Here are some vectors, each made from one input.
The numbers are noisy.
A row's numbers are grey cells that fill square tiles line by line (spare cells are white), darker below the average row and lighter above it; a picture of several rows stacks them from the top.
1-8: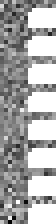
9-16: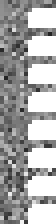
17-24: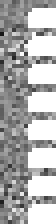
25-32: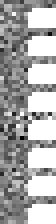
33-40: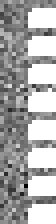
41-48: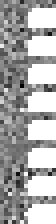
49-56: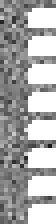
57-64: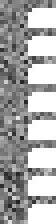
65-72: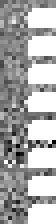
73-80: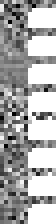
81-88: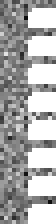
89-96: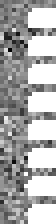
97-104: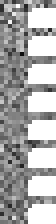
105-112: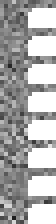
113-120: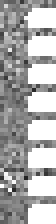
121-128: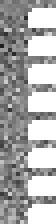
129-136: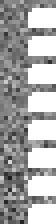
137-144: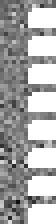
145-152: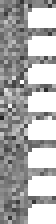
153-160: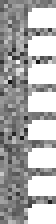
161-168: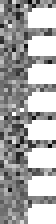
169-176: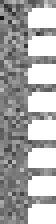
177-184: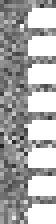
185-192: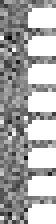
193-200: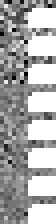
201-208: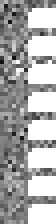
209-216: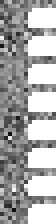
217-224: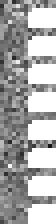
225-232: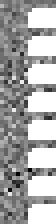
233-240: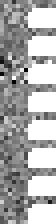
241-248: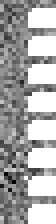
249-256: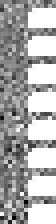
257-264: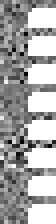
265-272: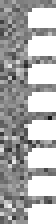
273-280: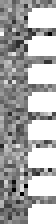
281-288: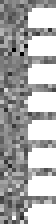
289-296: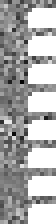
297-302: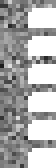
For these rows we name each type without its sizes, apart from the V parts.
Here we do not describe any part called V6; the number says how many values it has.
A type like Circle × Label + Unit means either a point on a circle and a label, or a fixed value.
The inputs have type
(Bool × Bool × Bool × Bool + V6) × Label.
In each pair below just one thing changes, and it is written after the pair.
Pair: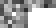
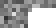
the value of V6
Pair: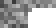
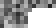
the label
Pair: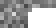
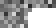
the label
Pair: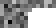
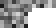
the label
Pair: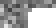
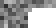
the label
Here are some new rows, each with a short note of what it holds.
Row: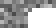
a label and four true/false values
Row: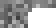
a label and four true/false values
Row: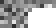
a label and four true/false values
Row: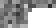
a label and four true/false values
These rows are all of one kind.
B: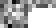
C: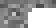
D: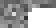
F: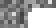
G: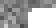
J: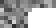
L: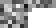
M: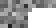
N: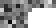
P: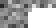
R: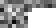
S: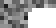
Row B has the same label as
G and J.
